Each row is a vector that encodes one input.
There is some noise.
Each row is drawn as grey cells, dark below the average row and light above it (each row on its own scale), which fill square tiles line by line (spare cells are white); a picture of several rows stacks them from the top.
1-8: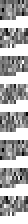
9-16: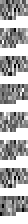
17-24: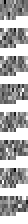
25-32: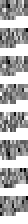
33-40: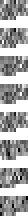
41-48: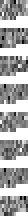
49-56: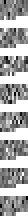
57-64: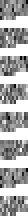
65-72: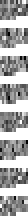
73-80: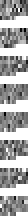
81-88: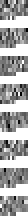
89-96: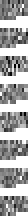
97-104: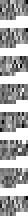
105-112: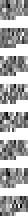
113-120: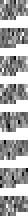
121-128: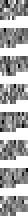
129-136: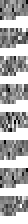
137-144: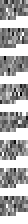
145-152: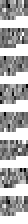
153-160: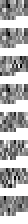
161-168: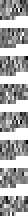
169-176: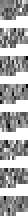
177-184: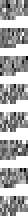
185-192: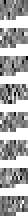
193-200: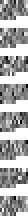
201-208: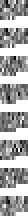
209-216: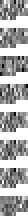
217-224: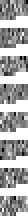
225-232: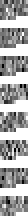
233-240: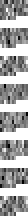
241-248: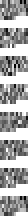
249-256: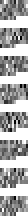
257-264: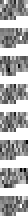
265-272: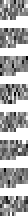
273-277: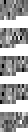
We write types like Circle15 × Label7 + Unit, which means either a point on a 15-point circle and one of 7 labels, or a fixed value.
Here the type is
Bool × Label7 + Circle5.
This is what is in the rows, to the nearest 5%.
About 25% of them hold a point on a 5-point circle. The rest hold one of 7 labels and a true/false value.
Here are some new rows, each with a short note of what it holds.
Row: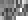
one of 7 labels and a true/false value
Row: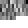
one of 7 labels and a true/false value
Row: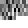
one of 7 labels and a true/false value
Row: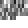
a point on a 5-point circle
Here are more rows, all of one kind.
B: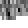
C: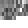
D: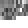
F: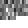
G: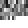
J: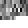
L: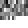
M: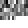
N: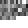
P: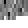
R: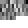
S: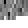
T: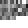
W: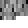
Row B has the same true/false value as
C, D and R.
